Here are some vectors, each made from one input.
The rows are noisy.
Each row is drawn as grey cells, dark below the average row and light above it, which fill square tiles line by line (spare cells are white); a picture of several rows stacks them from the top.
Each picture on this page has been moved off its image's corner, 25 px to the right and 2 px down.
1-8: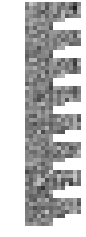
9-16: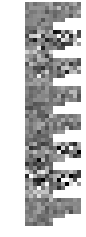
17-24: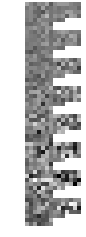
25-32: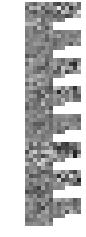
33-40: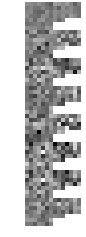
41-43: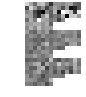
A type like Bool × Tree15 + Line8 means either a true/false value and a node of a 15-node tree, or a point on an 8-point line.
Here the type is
List2(Line4).
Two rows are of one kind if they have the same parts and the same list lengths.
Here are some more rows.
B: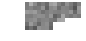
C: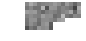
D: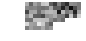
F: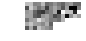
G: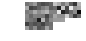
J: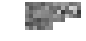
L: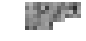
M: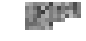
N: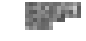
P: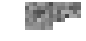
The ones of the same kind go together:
B, C, F, L
D
G, J, M, N, P

